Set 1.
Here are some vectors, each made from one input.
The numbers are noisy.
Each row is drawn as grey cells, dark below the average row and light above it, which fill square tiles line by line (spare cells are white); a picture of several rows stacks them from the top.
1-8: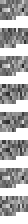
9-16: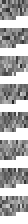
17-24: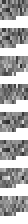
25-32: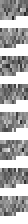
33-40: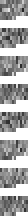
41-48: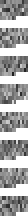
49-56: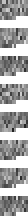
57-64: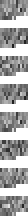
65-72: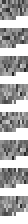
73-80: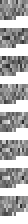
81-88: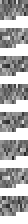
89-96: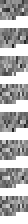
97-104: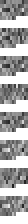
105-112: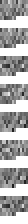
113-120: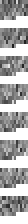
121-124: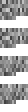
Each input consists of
three true/false values.
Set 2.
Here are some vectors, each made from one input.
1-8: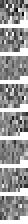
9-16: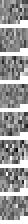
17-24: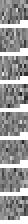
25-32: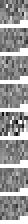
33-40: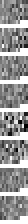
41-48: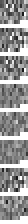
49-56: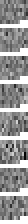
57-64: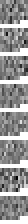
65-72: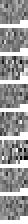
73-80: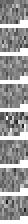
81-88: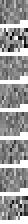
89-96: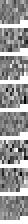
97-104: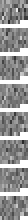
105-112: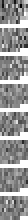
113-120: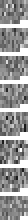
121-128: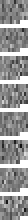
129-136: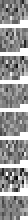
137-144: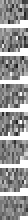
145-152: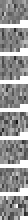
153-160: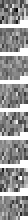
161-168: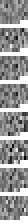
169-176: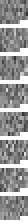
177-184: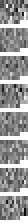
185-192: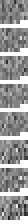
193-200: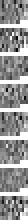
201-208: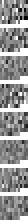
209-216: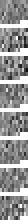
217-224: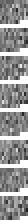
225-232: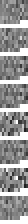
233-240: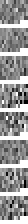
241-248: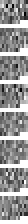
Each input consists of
a point on an 11-point line.
